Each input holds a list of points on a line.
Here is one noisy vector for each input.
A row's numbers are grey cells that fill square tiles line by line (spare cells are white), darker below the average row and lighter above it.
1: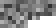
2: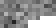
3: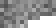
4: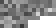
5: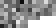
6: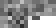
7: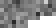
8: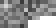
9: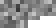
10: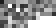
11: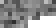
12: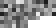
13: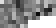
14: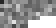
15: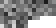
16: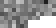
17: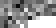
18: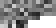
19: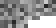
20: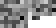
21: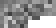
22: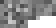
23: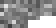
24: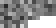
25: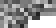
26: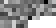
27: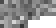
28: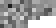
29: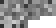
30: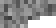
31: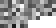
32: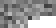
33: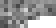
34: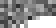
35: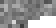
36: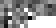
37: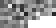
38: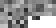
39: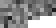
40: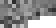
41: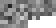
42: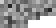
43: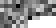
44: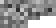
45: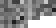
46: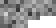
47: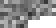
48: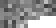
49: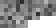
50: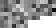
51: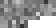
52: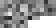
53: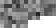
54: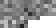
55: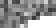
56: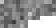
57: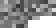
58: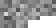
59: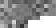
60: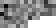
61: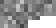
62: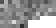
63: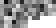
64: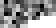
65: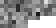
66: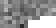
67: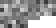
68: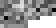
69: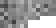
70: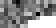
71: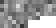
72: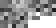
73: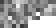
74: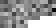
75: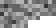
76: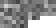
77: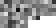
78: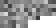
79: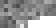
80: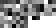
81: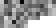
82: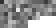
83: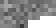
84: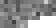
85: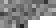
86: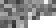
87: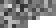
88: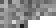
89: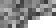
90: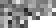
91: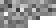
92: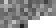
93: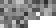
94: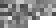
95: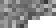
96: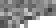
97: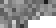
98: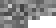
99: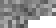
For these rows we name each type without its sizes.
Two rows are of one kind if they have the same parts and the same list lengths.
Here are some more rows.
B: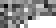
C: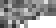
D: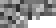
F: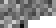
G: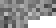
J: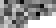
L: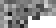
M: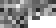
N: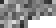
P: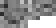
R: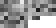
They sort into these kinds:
B, C, D, G, P, R
F, L, M, N
J

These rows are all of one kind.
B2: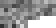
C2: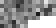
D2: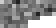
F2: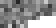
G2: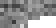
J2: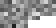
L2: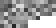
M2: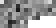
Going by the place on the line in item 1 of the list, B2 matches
G2 and L2.
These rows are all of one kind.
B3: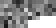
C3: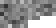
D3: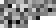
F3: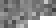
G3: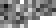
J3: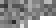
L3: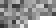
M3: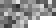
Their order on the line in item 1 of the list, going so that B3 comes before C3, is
B3, C3, F3, J3, M3, G3, D3, L3.
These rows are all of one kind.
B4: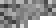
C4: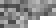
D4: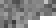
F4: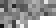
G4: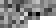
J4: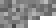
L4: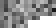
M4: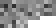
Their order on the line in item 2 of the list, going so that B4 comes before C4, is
J4, B4, L4, C4, F4, M4, G4, D4.
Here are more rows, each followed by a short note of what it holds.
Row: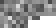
a list of one item
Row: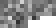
a list of one item
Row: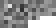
a list of one item
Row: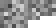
a list of two items
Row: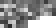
a list of one item
